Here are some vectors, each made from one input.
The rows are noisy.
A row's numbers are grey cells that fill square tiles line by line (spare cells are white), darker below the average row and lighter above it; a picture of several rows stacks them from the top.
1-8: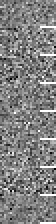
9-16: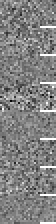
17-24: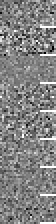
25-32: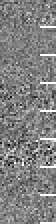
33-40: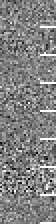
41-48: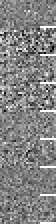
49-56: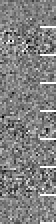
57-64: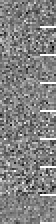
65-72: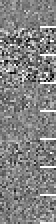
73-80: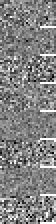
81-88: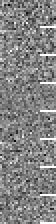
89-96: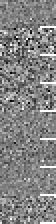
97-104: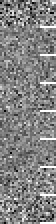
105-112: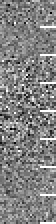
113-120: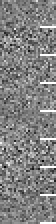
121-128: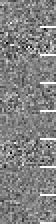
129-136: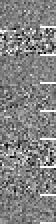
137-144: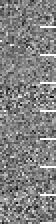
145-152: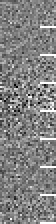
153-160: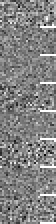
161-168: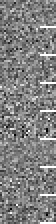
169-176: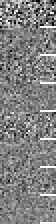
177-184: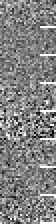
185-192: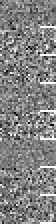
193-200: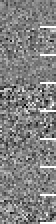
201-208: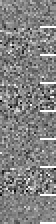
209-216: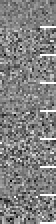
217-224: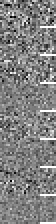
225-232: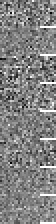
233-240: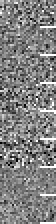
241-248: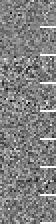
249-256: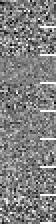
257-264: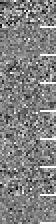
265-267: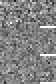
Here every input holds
a point on an 11-point line, together with either a point on an 11-point line, or a node of a 16-node tree.
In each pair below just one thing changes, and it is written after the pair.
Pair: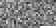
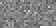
the place on the 11-point line
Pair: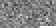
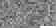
the place on the 11-point line
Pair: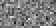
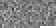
the node of the tree
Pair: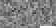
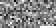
the place on the 11-point line
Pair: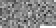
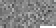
the node of the tree
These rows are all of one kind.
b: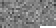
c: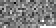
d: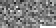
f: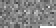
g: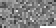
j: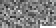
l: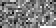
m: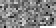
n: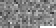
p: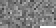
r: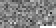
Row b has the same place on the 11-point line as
g, l and r.
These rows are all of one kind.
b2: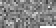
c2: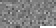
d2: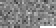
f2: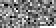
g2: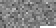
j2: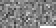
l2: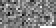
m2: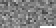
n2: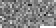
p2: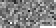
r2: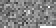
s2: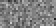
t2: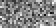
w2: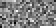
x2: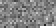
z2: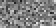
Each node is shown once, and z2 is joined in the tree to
p2 and t2.
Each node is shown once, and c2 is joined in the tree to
l2 and x2.
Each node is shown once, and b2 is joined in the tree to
g2 and x2.
